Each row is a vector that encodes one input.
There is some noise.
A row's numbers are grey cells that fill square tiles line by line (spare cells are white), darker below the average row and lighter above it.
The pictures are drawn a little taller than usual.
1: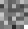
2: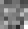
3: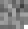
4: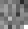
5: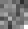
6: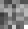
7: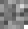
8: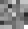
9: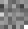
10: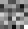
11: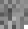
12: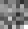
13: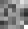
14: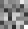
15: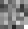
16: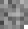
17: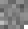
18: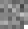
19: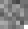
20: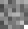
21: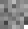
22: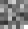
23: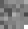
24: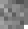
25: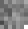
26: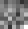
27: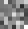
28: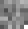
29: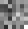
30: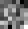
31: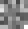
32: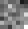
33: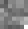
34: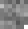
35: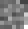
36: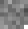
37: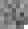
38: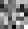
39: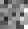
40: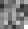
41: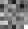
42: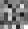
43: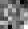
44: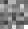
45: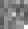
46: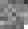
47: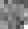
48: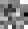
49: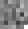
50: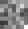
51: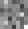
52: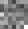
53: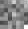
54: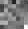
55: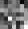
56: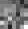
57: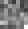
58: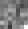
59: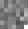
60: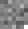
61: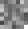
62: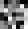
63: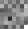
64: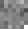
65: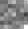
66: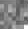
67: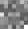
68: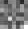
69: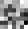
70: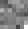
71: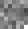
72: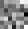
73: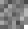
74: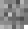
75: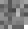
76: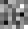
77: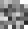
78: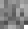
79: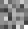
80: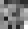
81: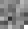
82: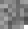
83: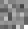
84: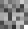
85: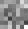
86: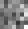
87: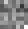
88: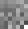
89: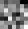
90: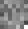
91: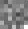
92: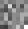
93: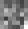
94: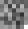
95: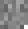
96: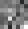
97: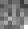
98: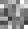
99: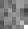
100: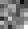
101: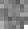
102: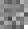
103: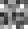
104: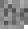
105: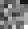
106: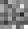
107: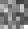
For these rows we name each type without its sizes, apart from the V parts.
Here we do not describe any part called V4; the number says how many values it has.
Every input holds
a point on a circle, together with either a point on a circle, or a value of V4.
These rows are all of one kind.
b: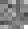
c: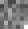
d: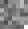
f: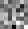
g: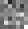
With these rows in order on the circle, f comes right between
b and g.
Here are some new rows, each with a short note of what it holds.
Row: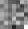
a point on a circle and a value of V4
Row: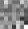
a point on each of two circles
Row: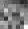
a point on each of two circles
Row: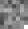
a point on a circle and a value of V4
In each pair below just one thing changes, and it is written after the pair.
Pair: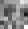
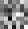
the place on the circle
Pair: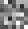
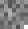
the place on the circle
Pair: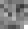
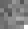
the value of V4
